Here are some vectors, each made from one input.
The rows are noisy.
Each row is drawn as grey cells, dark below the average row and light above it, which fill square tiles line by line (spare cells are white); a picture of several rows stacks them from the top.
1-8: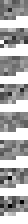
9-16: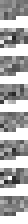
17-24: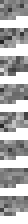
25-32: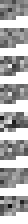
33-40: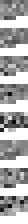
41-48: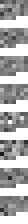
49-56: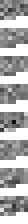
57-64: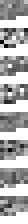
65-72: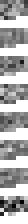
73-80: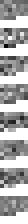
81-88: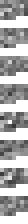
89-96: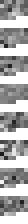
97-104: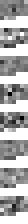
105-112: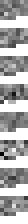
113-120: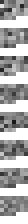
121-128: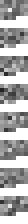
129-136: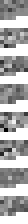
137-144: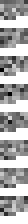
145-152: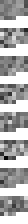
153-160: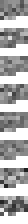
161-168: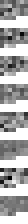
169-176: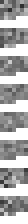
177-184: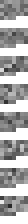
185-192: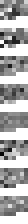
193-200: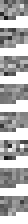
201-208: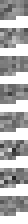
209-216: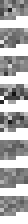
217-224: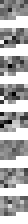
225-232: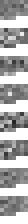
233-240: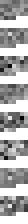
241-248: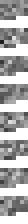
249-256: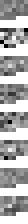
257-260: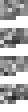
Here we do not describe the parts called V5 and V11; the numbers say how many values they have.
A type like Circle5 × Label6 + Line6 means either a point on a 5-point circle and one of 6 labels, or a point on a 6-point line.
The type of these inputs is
Circle10 × Tree10 × V5 × V11.
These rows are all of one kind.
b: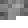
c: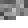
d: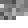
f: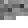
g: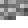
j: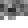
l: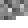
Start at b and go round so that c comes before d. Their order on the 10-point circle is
b, c, l, d, f, g, j.
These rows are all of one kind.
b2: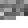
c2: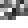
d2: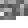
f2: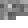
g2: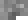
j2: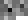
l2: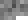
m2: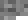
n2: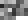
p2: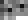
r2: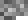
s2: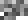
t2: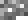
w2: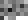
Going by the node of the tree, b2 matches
d2, l2 and s2.
